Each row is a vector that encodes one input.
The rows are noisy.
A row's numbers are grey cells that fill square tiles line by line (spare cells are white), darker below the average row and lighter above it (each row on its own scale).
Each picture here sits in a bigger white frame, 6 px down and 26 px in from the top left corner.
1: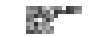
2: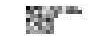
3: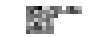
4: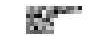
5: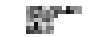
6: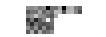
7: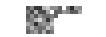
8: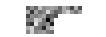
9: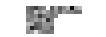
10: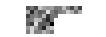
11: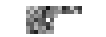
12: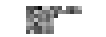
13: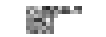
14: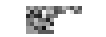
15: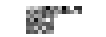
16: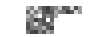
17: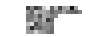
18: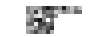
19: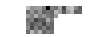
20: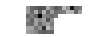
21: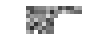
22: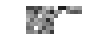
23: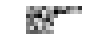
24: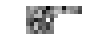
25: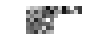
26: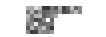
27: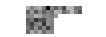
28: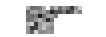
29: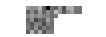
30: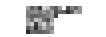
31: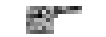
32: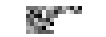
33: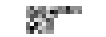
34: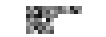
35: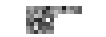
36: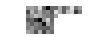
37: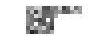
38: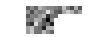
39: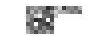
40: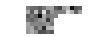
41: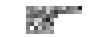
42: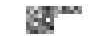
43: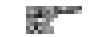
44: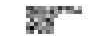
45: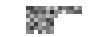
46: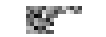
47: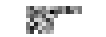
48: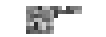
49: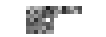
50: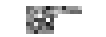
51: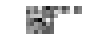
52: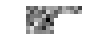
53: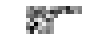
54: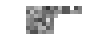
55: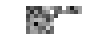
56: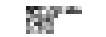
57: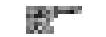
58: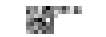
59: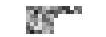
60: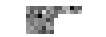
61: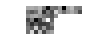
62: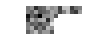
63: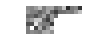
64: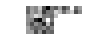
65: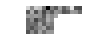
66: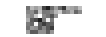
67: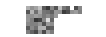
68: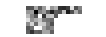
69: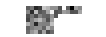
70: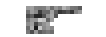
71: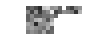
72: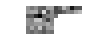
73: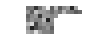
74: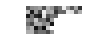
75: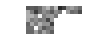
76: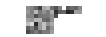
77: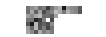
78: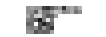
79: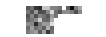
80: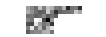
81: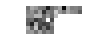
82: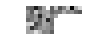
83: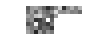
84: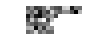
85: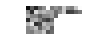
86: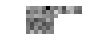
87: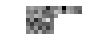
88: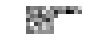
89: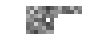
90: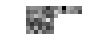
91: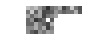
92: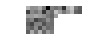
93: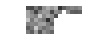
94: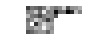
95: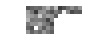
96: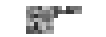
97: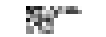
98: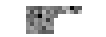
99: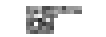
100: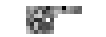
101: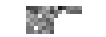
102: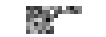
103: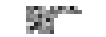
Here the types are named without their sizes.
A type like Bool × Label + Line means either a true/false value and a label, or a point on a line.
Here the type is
Bool × (Circle + Line).
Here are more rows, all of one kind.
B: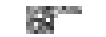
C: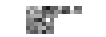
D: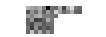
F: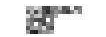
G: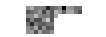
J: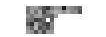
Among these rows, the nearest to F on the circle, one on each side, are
B and C.
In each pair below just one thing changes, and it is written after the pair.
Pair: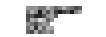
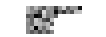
the place on the line
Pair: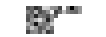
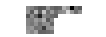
the place on the line
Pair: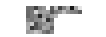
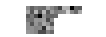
the place on the line
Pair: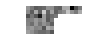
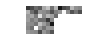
the place on the line
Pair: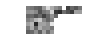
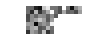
the true/false value
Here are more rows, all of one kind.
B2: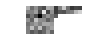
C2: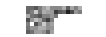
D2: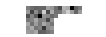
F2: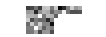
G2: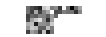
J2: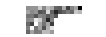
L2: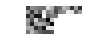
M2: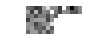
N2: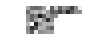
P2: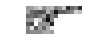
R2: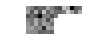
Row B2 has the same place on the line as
D2 and R2.
